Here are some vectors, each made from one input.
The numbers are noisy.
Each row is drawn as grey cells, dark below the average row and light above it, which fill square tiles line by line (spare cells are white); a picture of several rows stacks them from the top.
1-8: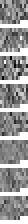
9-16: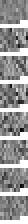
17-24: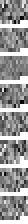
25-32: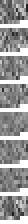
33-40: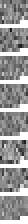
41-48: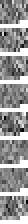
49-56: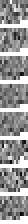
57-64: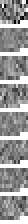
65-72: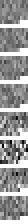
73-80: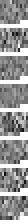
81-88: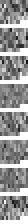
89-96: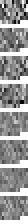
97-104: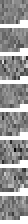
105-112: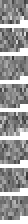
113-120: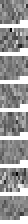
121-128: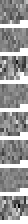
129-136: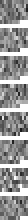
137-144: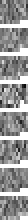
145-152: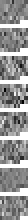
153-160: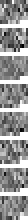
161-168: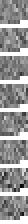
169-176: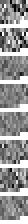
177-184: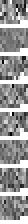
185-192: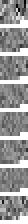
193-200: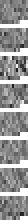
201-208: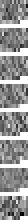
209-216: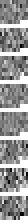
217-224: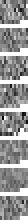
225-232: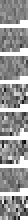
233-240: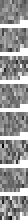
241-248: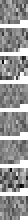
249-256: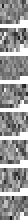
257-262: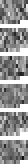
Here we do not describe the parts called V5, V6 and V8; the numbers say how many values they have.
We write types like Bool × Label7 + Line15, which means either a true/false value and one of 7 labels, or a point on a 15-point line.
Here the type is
(Bool × V6 × V8 + V5) × (Line3 × Line3 + Unit) + Tree7.
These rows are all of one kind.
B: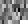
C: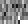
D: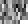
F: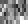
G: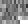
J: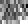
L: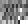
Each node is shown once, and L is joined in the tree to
C.
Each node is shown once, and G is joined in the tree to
J.
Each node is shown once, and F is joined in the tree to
C, D and J.
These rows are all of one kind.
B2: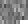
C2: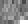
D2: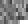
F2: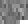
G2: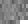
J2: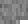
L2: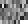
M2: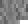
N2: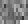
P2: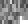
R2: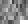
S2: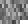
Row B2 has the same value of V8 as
G2 and J2.
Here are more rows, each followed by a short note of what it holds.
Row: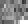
a true/false value, a value of V6 and a value of V8
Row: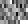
a true/false value, a value of V6 and a value of V8
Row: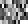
a true/false value, a value of V6 and a value of V8
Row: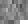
a true/false value, a value of V6 and a value of V8
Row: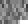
a true/false value, a value of V6 and a value of V8
